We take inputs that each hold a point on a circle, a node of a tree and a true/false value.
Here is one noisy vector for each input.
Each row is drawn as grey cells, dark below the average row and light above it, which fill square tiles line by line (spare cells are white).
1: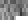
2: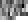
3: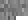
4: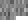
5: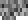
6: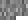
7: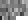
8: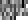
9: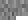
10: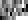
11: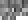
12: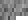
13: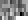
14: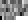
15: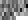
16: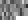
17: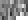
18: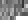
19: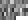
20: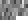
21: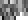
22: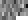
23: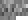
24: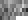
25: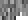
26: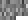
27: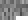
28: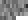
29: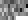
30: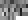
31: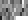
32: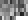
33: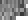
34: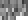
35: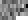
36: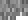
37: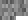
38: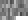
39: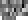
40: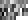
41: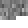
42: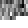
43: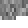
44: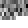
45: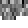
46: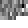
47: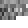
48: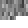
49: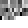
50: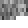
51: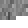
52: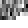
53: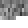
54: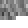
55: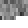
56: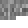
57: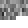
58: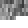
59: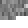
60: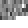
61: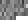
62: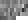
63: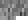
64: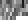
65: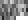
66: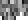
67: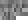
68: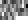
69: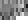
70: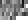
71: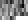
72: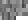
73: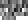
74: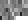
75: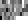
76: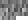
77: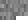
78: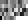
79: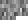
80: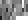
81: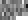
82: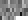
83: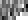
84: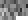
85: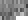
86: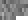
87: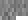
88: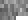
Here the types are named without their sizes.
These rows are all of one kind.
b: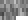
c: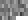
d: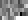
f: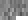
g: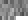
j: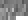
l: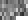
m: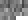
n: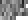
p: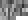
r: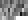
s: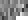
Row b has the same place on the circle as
g, j, n and r.
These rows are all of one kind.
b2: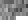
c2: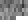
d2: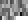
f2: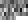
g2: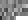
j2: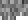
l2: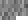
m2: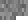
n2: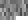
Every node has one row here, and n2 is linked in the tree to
g2 and j2.
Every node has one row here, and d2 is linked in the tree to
b2 and f2.
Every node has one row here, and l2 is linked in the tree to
f2.
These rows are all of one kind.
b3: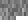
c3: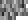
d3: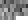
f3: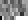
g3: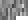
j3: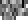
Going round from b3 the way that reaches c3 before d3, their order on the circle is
b3, c3, f3, g3, j3, d3.
